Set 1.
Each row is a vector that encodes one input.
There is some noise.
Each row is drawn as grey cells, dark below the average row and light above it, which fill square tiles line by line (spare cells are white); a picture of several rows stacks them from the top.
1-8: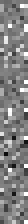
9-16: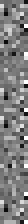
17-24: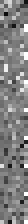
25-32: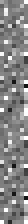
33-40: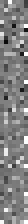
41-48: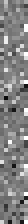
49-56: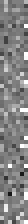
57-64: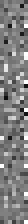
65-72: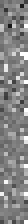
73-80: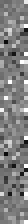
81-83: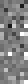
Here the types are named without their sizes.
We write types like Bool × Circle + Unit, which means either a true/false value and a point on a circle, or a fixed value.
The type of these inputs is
Bool × (Tree + Unit).
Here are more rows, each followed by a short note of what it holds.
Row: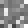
a node of a tree and a true/false value
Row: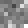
a node of a tree and a true/false value
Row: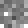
a node of a tree and a true/false value
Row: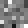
a true/false value
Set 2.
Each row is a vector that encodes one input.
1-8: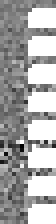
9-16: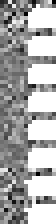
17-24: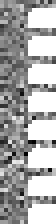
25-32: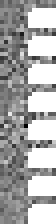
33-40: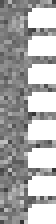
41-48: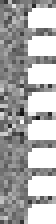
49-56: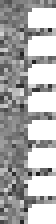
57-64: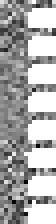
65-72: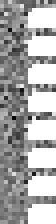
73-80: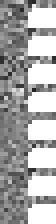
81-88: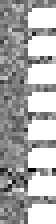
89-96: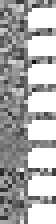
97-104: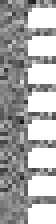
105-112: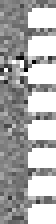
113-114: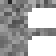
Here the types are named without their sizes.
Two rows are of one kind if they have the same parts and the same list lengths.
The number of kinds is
2.
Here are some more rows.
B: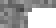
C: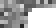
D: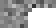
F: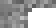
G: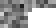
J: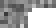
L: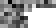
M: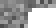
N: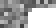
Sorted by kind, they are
B, D, F, G, J, L
C, M, N

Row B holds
a label.
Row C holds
a point on a line.
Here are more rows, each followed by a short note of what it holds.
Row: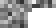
a label
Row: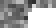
a point on a line
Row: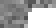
a point on a line
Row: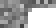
a point on a line
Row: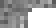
a label
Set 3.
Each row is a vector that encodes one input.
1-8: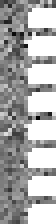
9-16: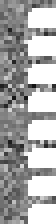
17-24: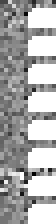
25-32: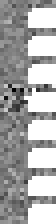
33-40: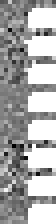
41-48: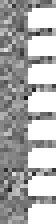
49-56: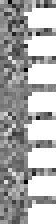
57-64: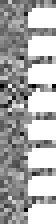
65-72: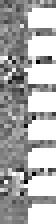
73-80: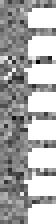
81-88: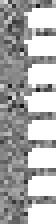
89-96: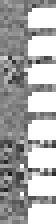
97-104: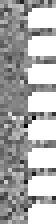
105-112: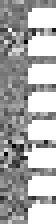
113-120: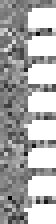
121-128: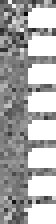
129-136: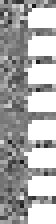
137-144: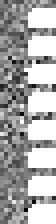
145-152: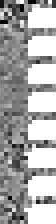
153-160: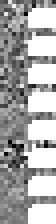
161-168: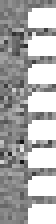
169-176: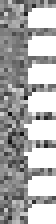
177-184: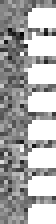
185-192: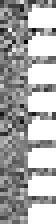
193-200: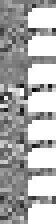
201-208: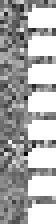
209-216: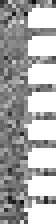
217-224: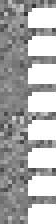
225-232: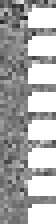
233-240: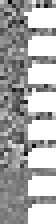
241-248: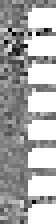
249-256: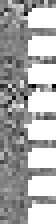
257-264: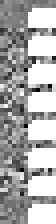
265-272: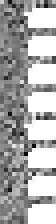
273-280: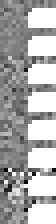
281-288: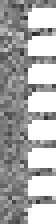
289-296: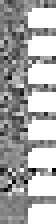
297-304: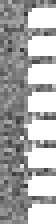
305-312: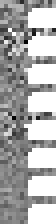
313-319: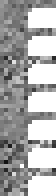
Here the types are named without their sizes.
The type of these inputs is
Line + Tree.
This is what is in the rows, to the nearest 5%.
About 25% of them hold a point on a line. The rest hold a node of a tree.
